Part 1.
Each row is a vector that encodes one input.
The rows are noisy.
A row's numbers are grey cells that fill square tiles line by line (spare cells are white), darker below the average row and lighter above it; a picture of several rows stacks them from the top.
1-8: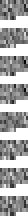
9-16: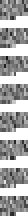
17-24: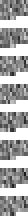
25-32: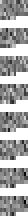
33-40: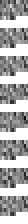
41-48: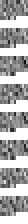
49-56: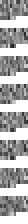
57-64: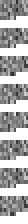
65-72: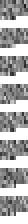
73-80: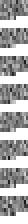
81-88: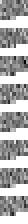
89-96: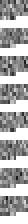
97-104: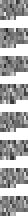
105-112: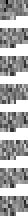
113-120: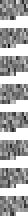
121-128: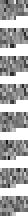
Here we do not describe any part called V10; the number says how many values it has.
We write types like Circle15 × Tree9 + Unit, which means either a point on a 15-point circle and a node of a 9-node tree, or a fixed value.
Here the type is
Label7 × Label8 + V10.
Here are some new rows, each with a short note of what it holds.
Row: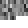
a value of V10
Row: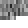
one of 7 labels and one of 8 labels
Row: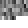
a value of V10
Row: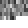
a value of V10
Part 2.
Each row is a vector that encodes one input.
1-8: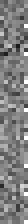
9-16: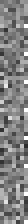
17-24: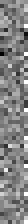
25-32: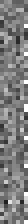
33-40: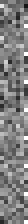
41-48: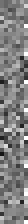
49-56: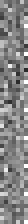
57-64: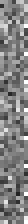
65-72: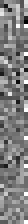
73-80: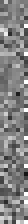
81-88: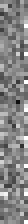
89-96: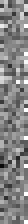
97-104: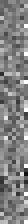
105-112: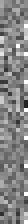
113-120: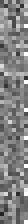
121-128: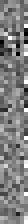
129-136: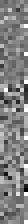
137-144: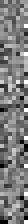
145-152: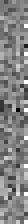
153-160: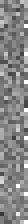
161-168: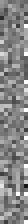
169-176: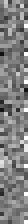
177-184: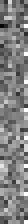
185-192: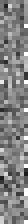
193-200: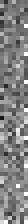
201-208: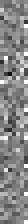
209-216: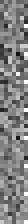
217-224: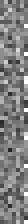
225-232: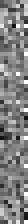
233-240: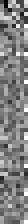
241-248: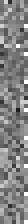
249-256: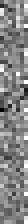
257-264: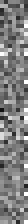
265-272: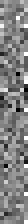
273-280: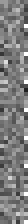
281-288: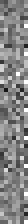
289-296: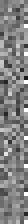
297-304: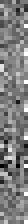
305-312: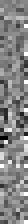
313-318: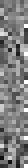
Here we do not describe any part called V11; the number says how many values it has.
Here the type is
Line15 × (Line15 + V11).
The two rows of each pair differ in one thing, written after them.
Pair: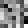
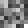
the place on the 15-point line
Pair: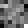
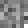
the place on the 15-point line
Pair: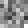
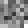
the place on the 15-point line
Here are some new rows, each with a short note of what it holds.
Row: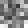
a point on a 15-point line and a value of V11
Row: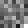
a point on each of two 15-point lines
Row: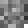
a point on a 15-point line and a value of V11
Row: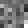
a point on a 15-point line and a value of V11
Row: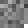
a point on a 15-point line and a value of V11
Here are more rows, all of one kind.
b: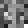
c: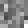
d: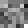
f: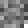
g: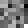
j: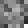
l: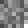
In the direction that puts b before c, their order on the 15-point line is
d, g, b, j, c, l, f.
